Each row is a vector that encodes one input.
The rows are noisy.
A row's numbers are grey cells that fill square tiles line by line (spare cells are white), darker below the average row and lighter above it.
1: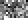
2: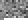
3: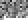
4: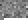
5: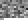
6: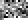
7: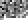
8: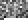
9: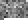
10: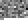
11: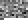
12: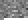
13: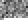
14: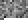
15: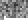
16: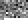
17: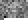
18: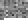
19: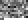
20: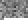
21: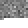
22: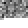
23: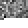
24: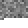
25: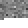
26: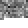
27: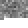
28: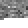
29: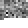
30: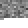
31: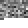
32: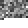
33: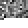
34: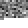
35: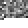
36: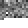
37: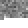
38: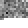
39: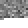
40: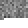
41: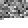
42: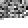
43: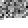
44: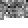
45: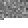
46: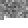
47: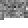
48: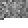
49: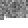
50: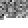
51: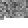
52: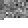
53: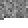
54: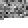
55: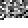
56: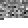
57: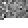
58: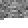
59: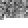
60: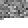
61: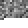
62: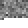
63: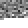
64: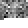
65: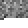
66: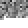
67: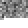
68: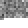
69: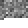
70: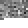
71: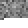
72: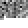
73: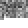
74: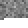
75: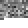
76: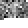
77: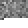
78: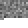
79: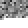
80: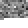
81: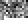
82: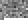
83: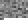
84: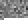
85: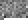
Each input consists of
either a point on a 10-point line, or a point on a 12-point line.
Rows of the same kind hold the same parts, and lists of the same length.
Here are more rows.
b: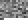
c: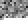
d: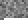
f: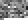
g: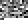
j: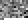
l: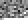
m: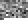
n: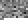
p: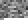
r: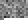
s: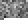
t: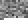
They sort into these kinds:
b, c, g, j, m, n, t
d, f, l, p, r, s

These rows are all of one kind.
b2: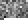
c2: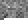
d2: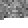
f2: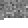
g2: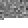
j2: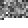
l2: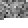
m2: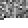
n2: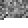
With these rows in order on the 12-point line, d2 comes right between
m2 and n2.
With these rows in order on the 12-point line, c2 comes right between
b2 and n2.
